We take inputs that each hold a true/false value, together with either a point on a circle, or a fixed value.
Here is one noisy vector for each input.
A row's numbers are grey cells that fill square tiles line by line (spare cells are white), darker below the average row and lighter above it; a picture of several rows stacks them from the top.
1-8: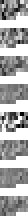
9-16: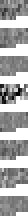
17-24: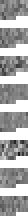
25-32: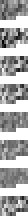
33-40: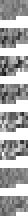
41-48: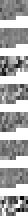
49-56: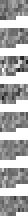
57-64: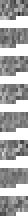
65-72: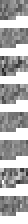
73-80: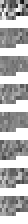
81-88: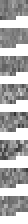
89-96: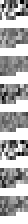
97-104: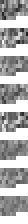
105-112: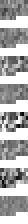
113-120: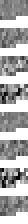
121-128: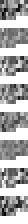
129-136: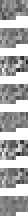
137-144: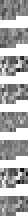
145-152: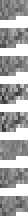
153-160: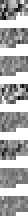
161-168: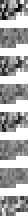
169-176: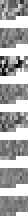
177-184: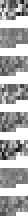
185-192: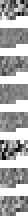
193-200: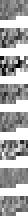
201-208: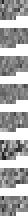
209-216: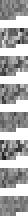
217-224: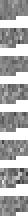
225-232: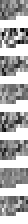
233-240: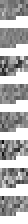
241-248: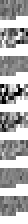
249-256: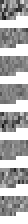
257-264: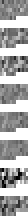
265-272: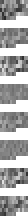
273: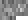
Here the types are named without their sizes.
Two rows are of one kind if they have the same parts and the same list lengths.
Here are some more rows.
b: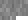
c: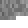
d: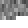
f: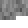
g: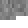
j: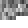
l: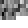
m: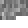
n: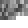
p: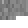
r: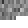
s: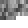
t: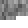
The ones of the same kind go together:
b, c, d, f, g, l, m, n, p, s, t
j, r

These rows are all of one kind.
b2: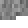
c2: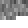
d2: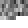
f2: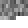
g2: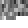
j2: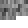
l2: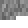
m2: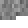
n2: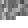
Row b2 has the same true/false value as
l2, m2 and n2.
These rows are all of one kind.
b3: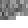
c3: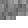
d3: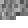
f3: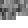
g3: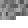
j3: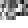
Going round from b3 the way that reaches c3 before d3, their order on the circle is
b3, f3, j3, g3, c3, d3.
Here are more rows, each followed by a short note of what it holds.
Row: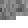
a point on a circle and a true/false value
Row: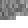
a point on a circle and a true/false value
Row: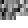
a true/false value
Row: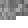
a point on a circle and a true/false value
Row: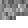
a true/false value
